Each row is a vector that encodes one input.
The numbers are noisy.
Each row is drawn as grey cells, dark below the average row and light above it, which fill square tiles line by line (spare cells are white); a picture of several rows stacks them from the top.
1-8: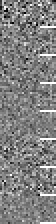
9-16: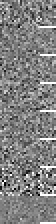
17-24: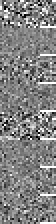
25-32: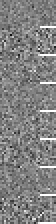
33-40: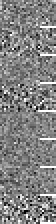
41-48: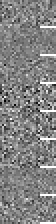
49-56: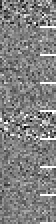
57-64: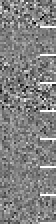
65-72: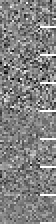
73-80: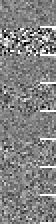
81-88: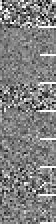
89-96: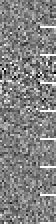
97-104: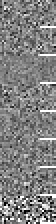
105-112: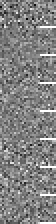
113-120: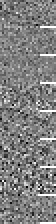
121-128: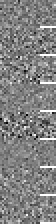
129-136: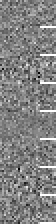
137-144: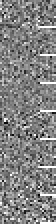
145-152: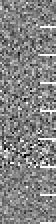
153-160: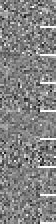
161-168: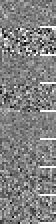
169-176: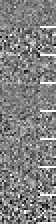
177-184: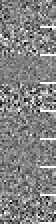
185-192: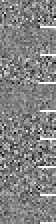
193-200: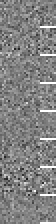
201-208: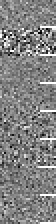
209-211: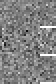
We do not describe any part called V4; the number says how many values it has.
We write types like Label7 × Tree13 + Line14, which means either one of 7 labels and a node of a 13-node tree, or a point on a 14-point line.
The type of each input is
(Bool × Circle8 + V4) × Circle6 + Line7.
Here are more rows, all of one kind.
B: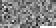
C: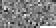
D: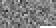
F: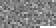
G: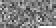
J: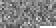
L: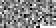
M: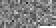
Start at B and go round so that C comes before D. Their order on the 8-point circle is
B, C, L, F, D, J, M, G.
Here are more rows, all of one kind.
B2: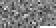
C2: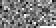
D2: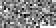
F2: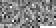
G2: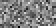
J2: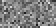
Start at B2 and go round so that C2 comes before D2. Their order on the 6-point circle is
B2, J2, F2, G2, C2, D2.
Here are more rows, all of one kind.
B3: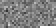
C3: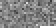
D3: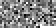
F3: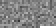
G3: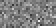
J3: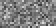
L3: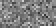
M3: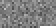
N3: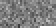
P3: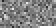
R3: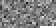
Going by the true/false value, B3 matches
G3, J3 and L3.
